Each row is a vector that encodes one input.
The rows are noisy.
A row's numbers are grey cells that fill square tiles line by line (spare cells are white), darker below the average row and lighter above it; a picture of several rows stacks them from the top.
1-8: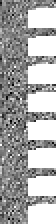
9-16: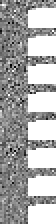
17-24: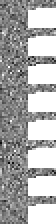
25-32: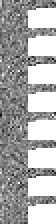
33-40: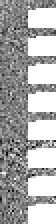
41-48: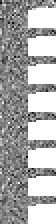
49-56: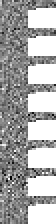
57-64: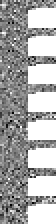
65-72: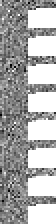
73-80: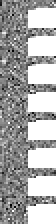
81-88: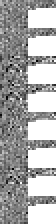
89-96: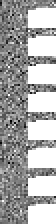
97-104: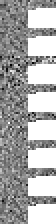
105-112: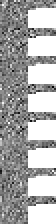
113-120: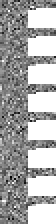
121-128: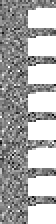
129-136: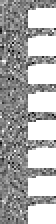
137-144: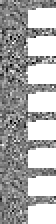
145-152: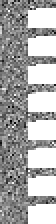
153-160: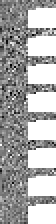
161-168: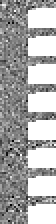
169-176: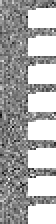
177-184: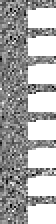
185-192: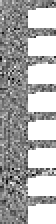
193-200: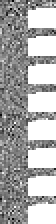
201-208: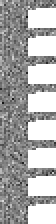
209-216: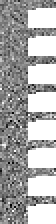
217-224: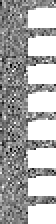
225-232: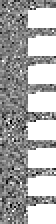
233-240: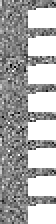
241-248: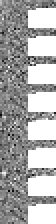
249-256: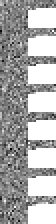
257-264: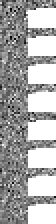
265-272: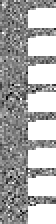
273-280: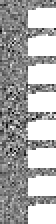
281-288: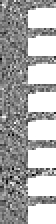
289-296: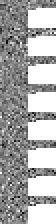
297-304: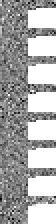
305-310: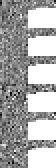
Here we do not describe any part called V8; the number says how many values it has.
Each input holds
a point on a 7-point line, together with a list of up to two items, each a point on a 6-point line and a value of V8.
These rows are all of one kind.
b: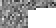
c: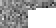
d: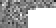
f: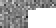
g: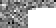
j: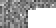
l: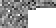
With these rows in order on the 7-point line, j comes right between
d and f.
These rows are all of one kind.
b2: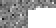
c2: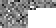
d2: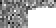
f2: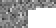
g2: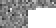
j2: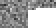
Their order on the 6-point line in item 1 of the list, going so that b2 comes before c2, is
b2, f2, d2, g2, c2, j2.
